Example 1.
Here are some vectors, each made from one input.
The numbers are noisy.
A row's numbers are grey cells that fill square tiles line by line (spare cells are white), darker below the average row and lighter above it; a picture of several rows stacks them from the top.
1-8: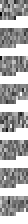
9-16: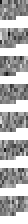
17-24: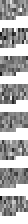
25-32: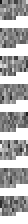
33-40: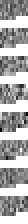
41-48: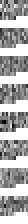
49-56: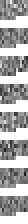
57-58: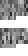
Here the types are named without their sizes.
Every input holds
a node of a tree and a true/false value.
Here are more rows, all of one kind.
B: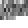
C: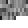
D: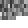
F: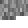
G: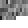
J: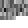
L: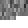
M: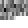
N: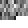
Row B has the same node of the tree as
J and M.
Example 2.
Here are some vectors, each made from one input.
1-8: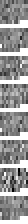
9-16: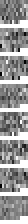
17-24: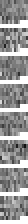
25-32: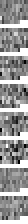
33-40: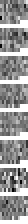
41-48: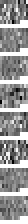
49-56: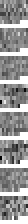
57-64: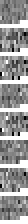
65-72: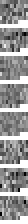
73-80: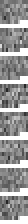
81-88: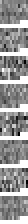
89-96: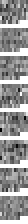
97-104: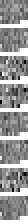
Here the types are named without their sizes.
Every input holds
a list of points on a line.
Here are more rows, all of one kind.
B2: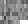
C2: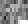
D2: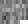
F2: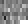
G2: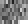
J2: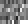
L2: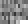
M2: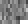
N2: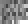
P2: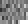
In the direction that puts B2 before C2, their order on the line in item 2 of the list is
M2, B2, G2, L2, D2, C2, N2, J2, P2, F2.
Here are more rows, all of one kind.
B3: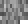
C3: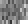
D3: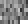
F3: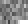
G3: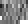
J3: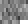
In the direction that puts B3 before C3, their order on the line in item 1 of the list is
G3, B3, D3, J3, C3, F3.
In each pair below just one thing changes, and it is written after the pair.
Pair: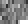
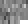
the place on the line in item 1 of the list
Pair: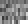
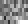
the place on the line in item 2 of the list
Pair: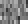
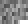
the place on the line in item 1 of the list
